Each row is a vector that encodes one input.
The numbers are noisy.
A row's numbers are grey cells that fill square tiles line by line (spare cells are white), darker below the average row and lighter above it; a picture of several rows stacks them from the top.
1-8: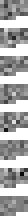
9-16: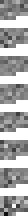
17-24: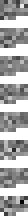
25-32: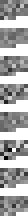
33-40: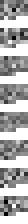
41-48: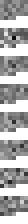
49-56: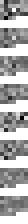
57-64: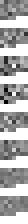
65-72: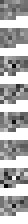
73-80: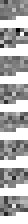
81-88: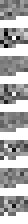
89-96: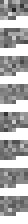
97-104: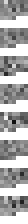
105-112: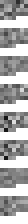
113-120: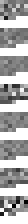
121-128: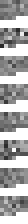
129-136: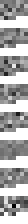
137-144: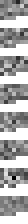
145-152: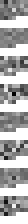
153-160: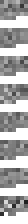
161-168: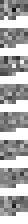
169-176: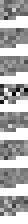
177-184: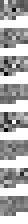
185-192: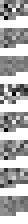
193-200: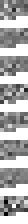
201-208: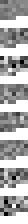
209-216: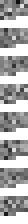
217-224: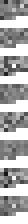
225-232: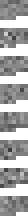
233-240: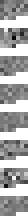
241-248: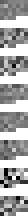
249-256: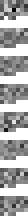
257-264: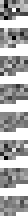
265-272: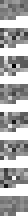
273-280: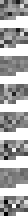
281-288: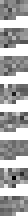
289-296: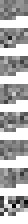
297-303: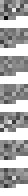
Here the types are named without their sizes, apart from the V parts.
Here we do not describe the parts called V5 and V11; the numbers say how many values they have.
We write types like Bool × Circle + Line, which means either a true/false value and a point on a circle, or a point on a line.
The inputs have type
(Bool × Bool × Bool + Line) × (Line × V5 + V11).
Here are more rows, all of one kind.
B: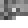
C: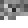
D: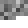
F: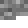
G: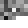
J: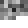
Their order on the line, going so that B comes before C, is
B, F, G, C, J, D.
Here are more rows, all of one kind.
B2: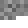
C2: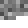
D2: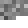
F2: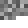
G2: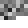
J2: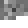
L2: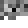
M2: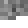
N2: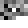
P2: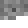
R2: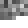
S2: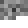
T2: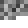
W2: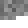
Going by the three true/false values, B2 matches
L2, P2, R2 and W2.
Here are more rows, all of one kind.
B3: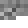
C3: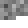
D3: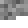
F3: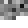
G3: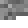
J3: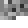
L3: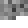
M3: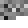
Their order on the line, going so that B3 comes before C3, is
M3, L3, B3, D3, G3, J3, F3, C3.
